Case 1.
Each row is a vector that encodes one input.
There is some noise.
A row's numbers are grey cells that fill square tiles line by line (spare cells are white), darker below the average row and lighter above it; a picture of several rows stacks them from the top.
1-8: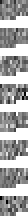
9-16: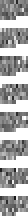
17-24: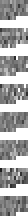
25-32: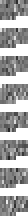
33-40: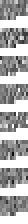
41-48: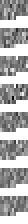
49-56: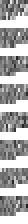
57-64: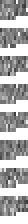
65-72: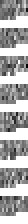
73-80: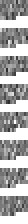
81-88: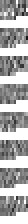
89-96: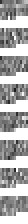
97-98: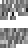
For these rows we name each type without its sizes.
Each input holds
a point on a circle.
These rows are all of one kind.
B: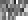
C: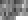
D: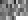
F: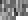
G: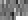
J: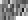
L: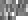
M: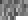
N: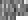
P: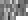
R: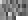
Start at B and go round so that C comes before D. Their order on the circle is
B, L, P, J, R, G, C, N, M, D, F.
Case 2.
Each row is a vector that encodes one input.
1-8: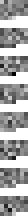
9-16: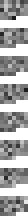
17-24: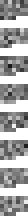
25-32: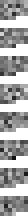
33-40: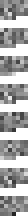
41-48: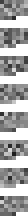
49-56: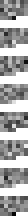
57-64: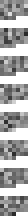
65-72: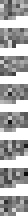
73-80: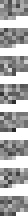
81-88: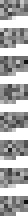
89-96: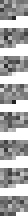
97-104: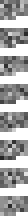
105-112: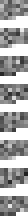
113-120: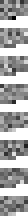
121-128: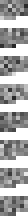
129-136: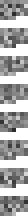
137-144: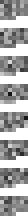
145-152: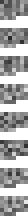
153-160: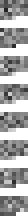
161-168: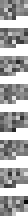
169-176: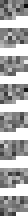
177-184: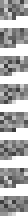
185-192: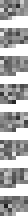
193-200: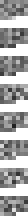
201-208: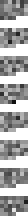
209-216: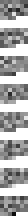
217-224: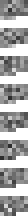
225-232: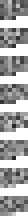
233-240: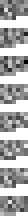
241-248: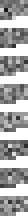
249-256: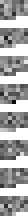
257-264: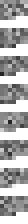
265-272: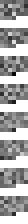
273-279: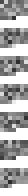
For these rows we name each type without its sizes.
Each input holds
four true/false values.
